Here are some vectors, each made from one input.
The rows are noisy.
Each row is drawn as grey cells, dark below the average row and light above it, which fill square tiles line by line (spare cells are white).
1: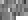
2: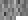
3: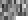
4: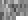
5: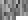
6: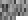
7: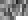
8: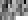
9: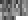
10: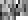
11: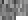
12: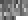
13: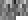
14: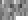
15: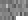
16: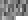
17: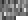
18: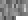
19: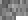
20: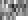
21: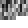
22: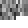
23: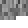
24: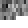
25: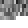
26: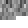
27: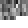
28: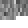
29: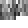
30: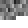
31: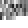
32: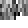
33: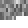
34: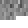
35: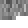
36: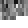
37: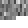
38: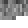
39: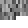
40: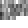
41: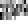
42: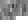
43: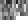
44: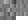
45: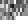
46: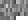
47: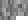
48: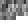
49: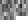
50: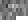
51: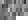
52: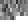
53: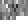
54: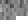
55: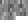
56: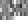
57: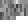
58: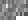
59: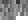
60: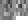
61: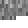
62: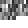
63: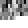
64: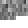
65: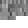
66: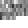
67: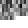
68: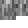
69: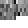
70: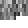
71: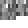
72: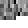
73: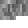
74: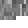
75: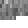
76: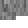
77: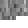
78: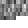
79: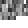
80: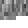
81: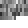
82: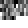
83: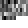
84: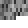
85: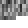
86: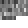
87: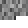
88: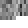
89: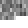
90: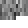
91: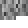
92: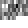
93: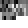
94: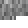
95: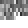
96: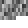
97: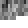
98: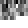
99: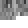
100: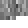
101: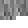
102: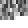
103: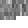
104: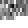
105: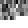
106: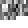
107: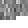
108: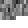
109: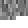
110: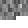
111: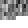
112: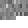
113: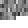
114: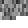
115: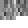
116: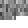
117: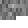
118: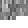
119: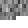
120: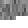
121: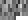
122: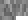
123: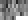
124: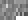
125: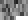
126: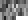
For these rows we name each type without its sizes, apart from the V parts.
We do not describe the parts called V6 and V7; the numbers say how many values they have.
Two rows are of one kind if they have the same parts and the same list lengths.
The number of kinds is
2.
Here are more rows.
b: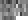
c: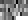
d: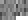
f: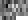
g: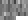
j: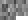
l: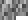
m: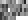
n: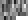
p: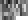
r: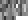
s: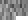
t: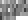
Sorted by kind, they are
b, c, g, n, p, r, s
d, f, j, l, m, t

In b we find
a node of a tree and a value of V7.
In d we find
a node of a tree, a true/false value and a value of V6.
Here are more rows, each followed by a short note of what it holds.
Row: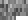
a node of a tree, a true/false value and a value of V6
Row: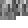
a node of a tree, a true/false value and a value of V6
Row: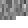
a node of a tree and a value of V7
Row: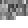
a node of a tree and a value of V7
